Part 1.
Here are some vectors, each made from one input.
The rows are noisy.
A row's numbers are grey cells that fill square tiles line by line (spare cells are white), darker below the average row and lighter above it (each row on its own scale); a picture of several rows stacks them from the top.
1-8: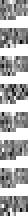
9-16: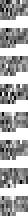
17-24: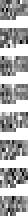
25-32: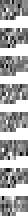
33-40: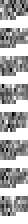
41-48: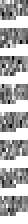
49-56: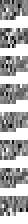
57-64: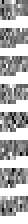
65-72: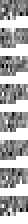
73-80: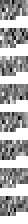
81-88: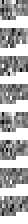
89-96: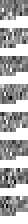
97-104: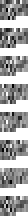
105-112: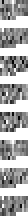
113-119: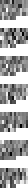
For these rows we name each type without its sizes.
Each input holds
a list of points on a line.
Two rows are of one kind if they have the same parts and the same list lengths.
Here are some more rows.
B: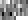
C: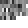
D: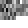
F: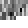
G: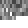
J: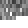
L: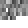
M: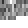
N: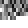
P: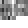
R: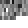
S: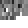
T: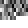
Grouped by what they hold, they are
B, L, M, P
C, D, F, R, S
G, J
N, T

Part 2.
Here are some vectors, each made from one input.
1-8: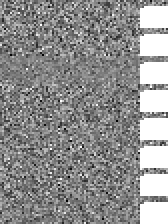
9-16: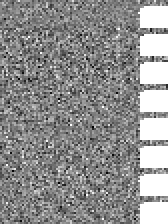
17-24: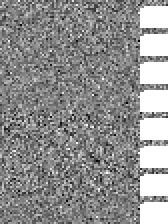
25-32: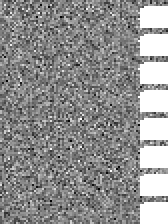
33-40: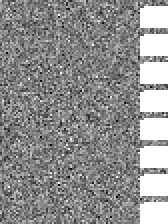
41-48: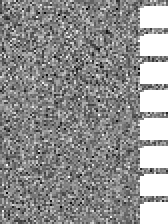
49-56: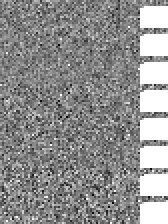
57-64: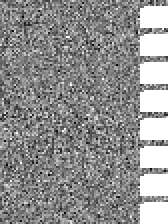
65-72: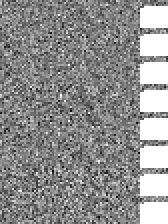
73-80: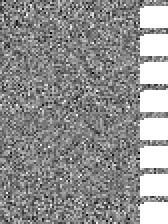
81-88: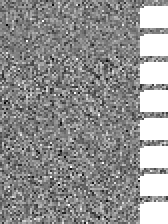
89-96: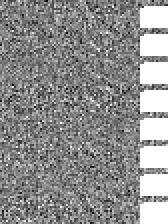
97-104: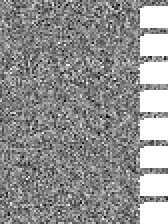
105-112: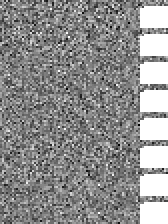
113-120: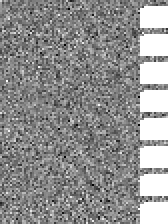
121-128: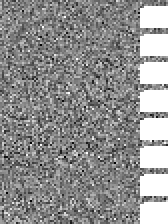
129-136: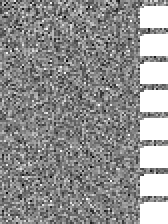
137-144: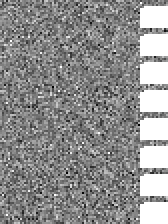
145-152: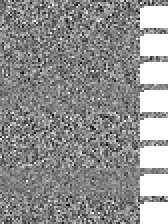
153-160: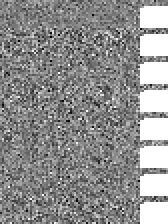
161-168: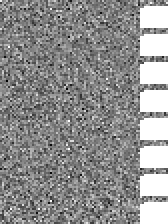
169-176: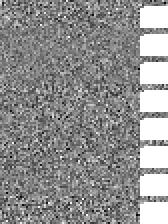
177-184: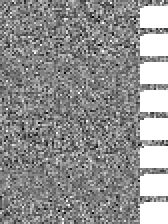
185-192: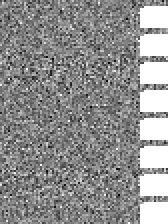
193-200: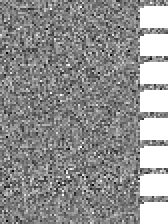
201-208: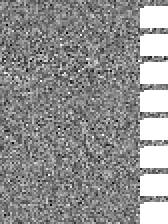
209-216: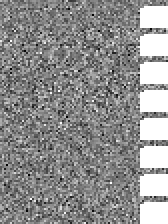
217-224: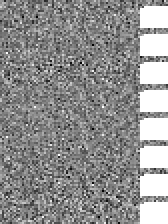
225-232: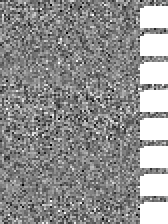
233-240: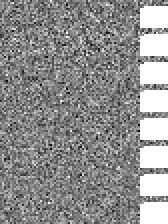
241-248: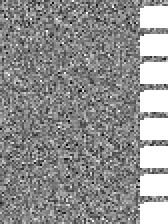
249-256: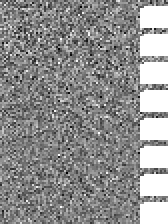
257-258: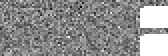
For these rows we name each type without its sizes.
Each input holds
either a fixed value, or a label and three true/false values, or a node of a tree.
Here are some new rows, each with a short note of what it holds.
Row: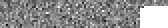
a node of a tree
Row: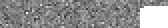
a fixed value
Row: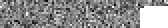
a fixed value
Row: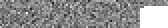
a fixed value
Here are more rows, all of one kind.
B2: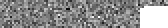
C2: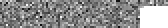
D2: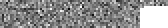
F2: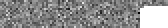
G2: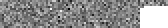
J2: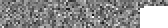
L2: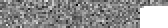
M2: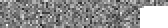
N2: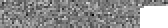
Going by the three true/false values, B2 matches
J2, L2 and N2.
